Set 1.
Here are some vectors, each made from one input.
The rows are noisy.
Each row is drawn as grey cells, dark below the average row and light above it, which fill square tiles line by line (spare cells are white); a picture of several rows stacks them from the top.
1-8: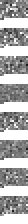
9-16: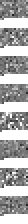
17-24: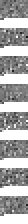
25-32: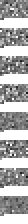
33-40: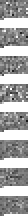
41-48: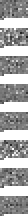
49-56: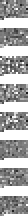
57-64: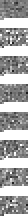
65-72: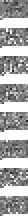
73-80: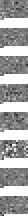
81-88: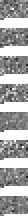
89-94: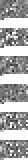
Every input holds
a point on a 12-point line.
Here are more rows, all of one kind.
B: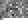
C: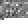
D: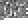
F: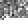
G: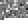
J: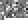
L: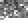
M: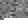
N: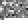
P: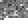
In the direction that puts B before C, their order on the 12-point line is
N, F, M, B, C, G, D, P, J, L.
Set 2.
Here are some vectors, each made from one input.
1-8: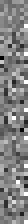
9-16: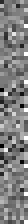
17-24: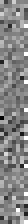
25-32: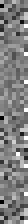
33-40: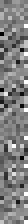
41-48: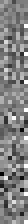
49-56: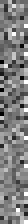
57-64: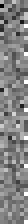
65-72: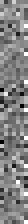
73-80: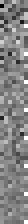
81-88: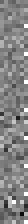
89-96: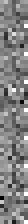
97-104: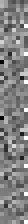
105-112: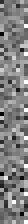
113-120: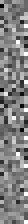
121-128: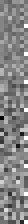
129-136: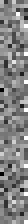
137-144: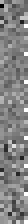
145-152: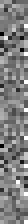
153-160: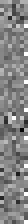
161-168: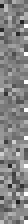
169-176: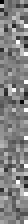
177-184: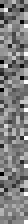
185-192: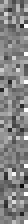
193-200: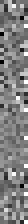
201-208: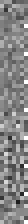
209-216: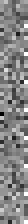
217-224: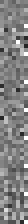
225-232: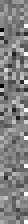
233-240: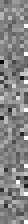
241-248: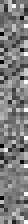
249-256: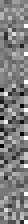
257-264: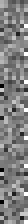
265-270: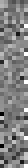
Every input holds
a node of a 20-node tree.
